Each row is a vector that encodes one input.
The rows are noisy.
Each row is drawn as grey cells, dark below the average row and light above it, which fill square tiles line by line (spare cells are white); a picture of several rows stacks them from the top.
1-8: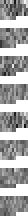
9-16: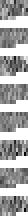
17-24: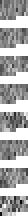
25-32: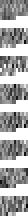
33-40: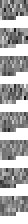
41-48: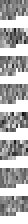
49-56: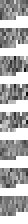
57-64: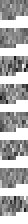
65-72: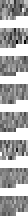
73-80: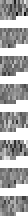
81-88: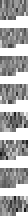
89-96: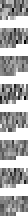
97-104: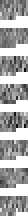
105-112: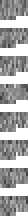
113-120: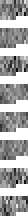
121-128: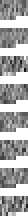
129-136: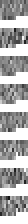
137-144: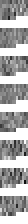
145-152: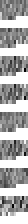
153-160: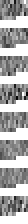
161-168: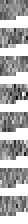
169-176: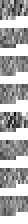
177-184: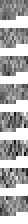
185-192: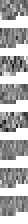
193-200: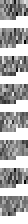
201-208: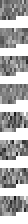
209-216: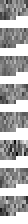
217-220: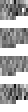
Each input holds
either a point on a 4-point line, or a point on a 10-point line.
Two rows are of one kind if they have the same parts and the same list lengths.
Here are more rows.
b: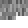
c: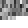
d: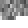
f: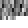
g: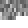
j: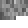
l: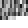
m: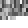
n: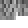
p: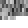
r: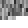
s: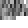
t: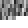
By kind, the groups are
b, d, g, j, n
c, f, l, m, p, r, s, t

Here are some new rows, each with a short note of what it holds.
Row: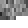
a point on a 10-point line
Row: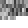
a point on a 4-point line
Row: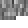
a point on a 10-point line
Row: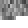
a point on a 10-point line
